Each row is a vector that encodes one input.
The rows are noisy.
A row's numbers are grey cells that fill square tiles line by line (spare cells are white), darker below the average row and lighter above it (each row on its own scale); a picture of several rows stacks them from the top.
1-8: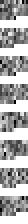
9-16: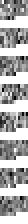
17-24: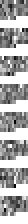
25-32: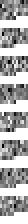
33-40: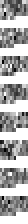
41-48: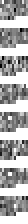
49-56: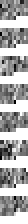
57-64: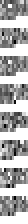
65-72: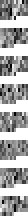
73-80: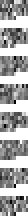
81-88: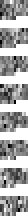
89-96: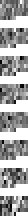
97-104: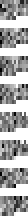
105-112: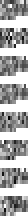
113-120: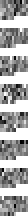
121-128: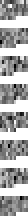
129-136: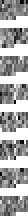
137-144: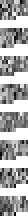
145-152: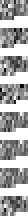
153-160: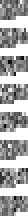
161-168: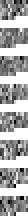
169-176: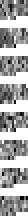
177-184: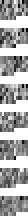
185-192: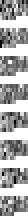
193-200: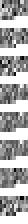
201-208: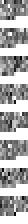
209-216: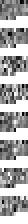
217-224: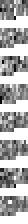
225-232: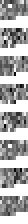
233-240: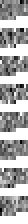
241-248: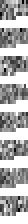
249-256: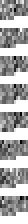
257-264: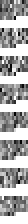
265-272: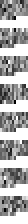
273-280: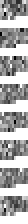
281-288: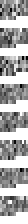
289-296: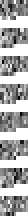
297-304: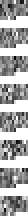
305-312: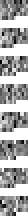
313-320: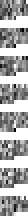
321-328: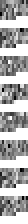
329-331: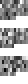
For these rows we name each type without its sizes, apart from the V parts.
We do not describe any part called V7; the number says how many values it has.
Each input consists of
a list of items, each a true/false value and a value of V7.
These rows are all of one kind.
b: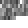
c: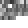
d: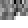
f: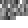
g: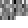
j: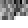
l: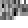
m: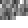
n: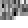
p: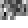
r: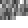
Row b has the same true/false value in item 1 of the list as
c, f, j and p.
